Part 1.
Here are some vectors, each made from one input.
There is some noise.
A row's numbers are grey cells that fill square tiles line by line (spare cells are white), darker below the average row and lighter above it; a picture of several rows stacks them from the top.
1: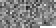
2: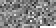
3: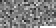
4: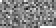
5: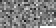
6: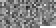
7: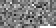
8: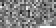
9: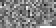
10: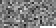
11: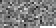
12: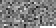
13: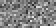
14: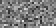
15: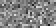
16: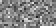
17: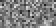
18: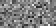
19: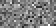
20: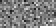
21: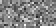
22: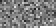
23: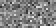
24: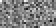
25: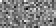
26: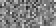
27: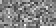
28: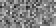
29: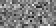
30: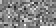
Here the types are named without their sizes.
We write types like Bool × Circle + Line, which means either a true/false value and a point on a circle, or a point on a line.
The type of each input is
Bool × Bool × Bool.
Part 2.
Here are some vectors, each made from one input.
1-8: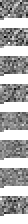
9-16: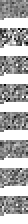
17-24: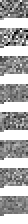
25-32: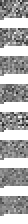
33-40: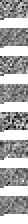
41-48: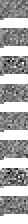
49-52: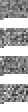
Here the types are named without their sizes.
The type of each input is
Circle.
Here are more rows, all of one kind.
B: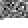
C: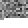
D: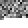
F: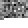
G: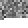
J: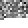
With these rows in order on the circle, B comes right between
F and G.
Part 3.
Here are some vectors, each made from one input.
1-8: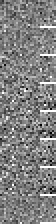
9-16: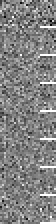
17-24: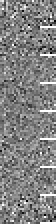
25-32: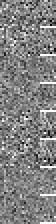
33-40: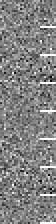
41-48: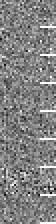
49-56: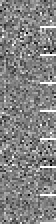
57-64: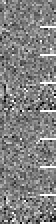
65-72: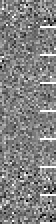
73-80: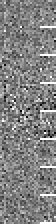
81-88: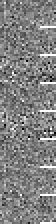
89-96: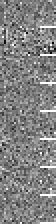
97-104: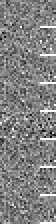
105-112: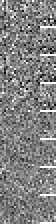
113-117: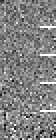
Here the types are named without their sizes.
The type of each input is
Bool × Bool × Bool.
